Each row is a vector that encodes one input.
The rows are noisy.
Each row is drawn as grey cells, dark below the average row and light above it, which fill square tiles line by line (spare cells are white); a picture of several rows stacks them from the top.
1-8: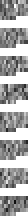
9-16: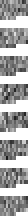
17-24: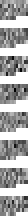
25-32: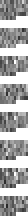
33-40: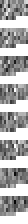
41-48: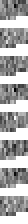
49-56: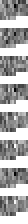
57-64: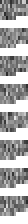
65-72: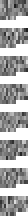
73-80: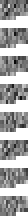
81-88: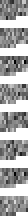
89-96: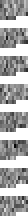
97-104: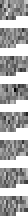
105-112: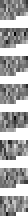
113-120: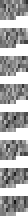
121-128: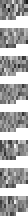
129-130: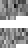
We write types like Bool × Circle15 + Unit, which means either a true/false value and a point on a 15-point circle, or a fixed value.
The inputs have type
Bool × Bool × Bool.
